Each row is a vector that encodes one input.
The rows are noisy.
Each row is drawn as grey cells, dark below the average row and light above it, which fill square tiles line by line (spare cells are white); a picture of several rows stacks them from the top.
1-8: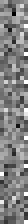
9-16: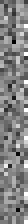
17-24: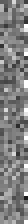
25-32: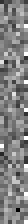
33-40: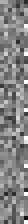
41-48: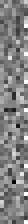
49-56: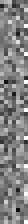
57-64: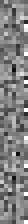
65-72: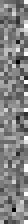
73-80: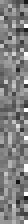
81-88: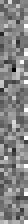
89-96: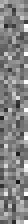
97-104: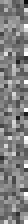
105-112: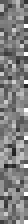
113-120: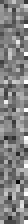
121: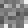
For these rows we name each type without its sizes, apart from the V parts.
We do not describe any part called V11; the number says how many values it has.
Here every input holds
either a point on a line and a value of V11, or a node of a tree.
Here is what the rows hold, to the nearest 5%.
About 60% of them hold a point on a line and a value of V11. The rest hold a node of a tree.
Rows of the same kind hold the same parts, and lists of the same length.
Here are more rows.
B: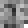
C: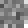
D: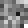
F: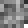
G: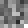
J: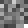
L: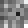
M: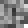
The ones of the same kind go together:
B, F, J, M
C, D, G, L

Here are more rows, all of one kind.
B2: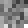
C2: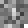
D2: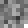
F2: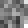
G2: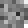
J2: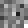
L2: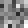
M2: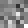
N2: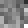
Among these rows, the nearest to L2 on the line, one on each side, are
F2 and J2.
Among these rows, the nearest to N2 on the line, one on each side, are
B2 and M2.
